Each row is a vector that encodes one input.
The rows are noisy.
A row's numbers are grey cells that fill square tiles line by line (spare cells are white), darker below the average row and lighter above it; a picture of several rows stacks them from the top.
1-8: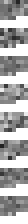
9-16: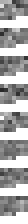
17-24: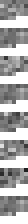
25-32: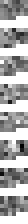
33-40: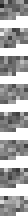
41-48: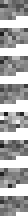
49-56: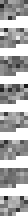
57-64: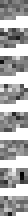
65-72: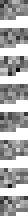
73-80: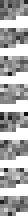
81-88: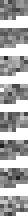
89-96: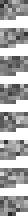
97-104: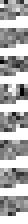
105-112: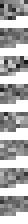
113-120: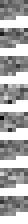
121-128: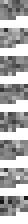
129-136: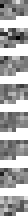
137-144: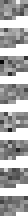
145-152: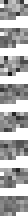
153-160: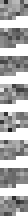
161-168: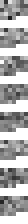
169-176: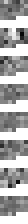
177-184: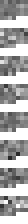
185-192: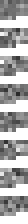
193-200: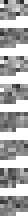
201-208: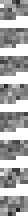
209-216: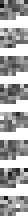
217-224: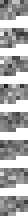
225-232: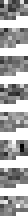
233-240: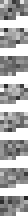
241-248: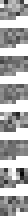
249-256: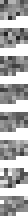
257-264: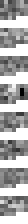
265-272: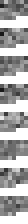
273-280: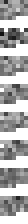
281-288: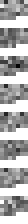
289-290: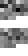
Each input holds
either a fixed value, or four true/false values.
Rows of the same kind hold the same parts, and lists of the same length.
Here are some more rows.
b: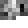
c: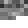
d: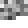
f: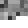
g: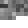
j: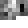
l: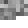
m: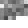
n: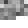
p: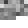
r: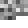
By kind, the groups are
b, j
c, d, f, g, l, m, n, p, r

